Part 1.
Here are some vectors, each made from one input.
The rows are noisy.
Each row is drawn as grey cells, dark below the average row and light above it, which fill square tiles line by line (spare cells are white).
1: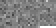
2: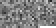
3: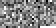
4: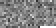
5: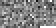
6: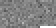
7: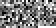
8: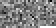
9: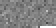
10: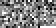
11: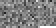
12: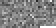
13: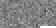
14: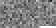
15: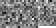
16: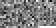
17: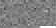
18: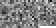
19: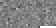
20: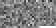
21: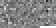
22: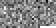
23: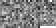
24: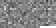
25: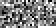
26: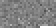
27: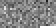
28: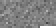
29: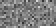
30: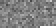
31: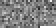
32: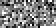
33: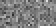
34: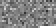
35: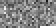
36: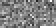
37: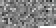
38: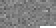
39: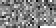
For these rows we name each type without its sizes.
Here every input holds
a point on a line, together with either a point on a circle, or a fixed value.
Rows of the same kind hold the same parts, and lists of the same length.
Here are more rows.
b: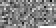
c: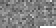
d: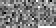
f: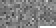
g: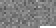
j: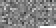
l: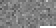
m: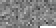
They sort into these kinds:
b, j
c, d, f, g, l, m

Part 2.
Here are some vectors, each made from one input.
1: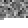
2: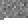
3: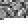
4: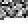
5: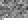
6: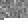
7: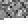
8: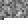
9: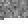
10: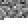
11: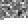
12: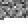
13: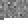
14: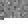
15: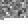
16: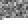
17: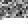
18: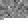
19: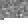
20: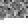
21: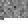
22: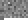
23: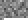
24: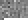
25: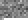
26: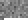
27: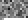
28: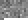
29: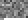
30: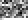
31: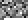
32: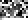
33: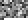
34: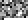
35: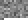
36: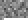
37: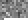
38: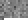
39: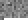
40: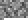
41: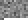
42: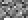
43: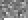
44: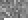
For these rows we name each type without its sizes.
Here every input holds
a label and a point on each of two lines.
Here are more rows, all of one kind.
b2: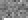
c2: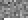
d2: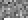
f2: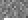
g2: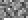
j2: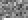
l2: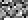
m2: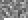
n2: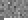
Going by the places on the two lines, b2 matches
f2 and m2.
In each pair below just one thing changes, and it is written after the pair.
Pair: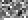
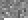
the place on one of the two lines
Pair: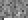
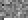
the place on one of the two lines
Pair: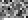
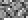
the label
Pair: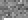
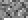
the place on one of the two lines
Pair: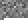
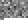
the label
